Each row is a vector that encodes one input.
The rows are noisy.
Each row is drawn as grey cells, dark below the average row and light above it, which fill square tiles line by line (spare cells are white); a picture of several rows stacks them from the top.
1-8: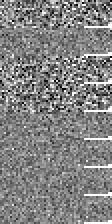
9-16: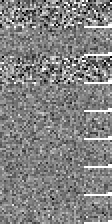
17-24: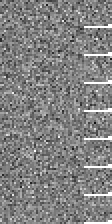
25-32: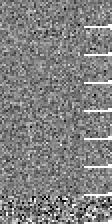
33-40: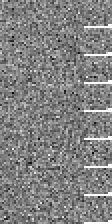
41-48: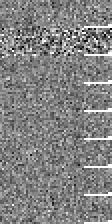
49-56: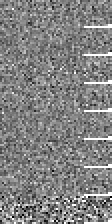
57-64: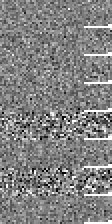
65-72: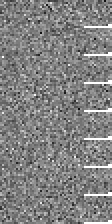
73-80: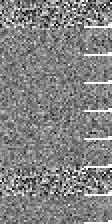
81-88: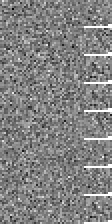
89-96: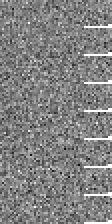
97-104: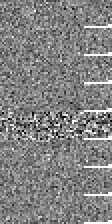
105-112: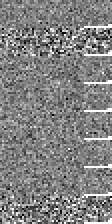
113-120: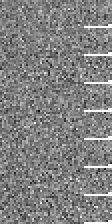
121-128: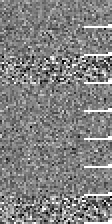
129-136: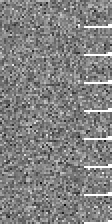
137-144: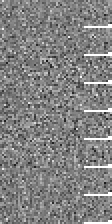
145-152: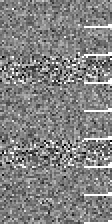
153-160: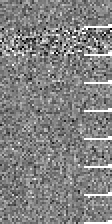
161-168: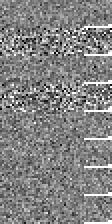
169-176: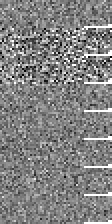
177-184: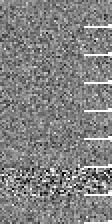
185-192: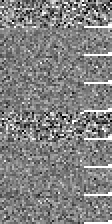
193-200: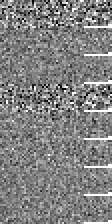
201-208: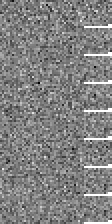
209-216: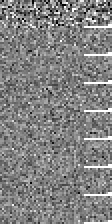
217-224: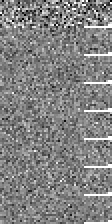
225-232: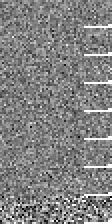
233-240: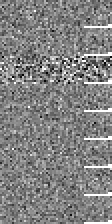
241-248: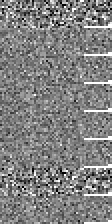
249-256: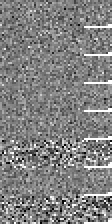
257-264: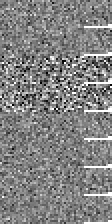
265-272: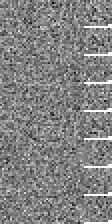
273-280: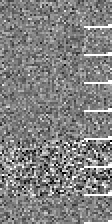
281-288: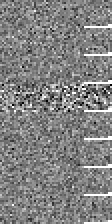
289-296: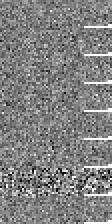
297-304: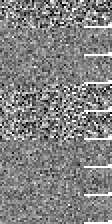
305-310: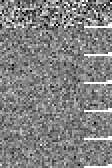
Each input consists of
either one of 6 labels, a point on a 14-point line and four true/false values, or a point on an 8-point line.
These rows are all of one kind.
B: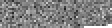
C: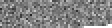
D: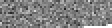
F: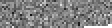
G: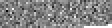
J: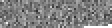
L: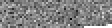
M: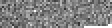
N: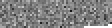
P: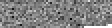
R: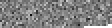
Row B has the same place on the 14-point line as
C, D, L and P.
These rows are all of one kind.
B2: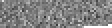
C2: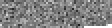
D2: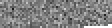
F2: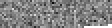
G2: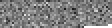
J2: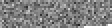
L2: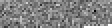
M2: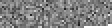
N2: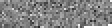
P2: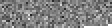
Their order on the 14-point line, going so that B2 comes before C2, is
F2, N2, L2, D2, B2, J2, C2, M2, P2, G2.
